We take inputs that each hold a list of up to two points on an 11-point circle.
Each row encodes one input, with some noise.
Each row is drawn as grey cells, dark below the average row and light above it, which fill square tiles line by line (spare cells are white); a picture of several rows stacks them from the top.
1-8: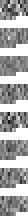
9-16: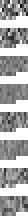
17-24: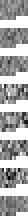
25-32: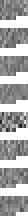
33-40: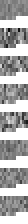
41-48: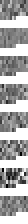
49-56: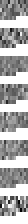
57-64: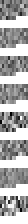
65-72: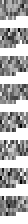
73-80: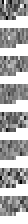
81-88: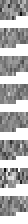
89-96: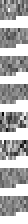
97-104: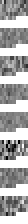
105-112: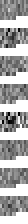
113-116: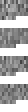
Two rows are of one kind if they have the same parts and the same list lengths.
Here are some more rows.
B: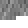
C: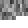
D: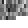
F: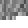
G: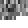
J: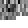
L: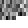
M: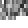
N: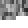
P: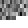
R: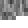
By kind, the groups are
B, G, L, M, P
C, N, R
D, F, J

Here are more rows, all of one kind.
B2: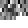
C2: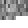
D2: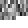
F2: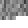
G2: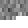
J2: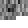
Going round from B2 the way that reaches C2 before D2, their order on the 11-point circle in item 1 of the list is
B2, G2, F2, C2, D2, J2.
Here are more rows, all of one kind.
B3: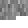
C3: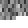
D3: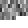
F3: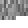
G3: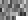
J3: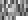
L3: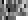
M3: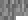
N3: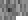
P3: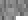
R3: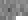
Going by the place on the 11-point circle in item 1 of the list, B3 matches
L3 and R3.
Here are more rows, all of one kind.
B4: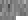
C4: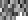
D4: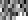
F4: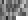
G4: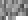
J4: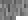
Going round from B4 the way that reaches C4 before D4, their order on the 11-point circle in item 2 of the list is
B4, C4, F4, G4, D4, J4.
